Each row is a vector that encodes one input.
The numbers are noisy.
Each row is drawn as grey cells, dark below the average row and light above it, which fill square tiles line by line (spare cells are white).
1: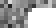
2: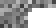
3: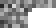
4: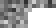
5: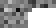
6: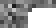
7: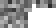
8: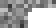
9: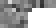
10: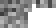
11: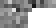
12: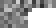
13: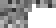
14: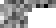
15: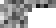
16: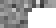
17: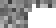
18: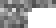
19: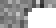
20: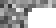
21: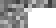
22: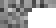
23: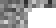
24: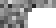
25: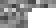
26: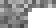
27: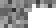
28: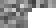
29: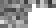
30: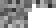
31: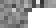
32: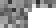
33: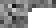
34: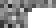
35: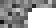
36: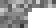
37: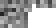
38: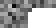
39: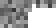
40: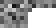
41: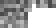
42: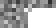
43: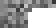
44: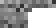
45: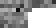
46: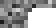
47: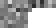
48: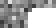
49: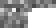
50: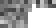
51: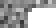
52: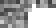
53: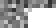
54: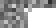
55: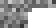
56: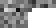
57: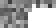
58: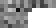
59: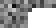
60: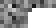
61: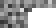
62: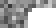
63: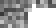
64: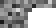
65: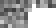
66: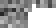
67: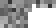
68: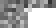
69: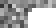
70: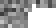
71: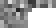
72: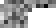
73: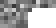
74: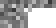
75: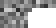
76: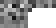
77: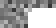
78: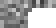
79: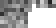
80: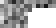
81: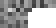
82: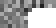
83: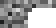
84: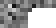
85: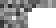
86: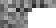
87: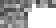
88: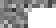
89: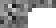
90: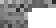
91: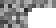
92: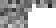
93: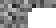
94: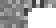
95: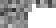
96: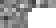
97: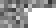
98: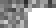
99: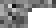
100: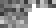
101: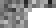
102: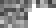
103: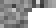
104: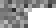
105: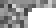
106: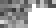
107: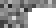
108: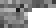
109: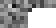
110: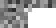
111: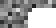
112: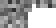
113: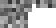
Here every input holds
either a point on a 5-point line and a true/false value, or a list of up to three points on a 4-point line.
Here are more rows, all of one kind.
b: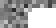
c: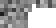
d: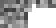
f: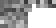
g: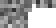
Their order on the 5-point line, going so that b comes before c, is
b, g, c, d, f.
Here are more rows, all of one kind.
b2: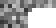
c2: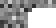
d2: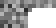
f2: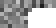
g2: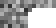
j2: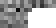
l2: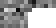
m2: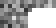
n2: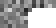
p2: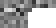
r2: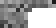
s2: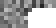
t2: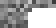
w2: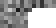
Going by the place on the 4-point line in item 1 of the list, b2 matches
c2, d2, g2 and m2.
